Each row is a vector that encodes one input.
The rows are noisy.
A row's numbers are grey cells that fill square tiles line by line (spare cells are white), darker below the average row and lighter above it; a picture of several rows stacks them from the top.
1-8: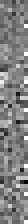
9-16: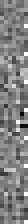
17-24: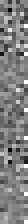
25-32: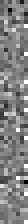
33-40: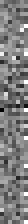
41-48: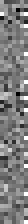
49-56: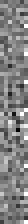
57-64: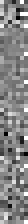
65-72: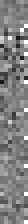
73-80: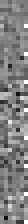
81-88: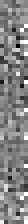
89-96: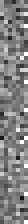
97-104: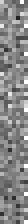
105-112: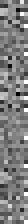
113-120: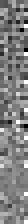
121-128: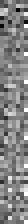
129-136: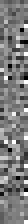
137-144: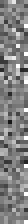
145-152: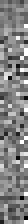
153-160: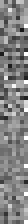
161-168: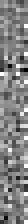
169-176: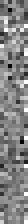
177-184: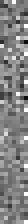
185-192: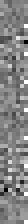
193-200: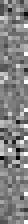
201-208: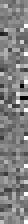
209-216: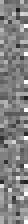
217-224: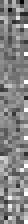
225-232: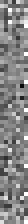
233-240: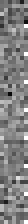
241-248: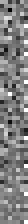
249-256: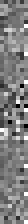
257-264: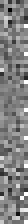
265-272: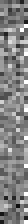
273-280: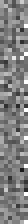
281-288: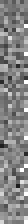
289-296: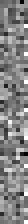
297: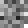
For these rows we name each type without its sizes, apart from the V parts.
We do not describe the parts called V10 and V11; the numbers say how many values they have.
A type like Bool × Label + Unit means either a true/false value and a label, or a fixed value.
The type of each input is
(Bool × Bool × Bool + V10) × Label + V11.
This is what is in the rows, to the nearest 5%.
About 75% of them hold a label, together with either three true/false values, or a value of V10. The rest hold a value of V11.
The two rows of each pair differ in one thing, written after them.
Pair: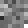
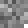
the value of V10
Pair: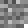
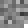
the label
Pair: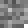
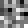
the label
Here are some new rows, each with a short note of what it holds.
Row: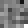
a label and a value of V10
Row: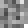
a label and three true/false values
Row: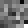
a label and three true/false values
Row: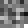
a label and three true/false values
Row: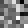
a value of V11
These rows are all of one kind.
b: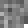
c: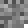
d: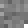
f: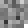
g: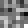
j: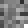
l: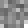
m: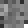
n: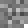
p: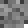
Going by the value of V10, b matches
c and g.
